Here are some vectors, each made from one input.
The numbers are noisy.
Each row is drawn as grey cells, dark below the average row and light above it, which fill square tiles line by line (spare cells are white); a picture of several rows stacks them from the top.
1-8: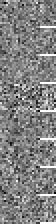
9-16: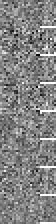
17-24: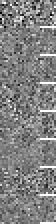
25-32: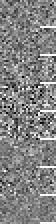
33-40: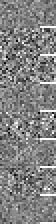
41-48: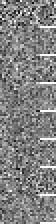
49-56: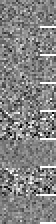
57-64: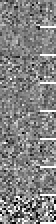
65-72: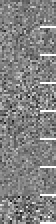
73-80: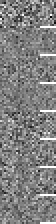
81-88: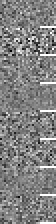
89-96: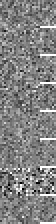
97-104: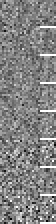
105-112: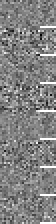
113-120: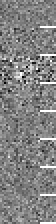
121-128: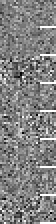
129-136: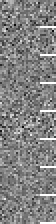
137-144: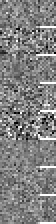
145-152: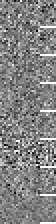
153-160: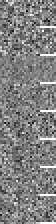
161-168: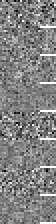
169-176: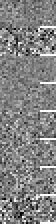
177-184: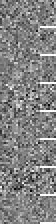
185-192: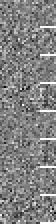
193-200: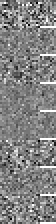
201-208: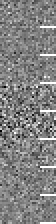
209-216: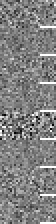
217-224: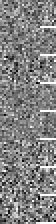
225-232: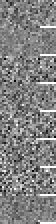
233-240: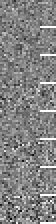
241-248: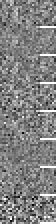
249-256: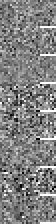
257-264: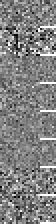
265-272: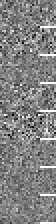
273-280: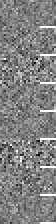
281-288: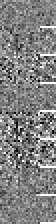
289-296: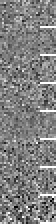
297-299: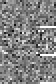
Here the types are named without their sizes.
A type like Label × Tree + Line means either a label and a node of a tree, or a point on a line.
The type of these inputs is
Circle + Line × (Tree + Unit).
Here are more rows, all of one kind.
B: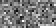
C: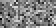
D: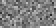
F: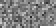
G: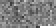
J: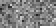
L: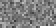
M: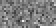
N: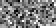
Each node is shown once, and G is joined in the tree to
L and N.
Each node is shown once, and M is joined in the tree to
F and L.
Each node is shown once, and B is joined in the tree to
J.
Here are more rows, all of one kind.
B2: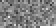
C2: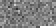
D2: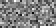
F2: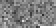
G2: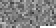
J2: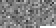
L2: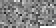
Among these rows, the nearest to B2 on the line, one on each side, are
J2 and L2.
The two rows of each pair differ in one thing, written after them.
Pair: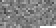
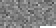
the place on the line
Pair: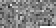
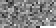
the node of the tree
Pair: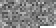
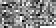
the node of the tree
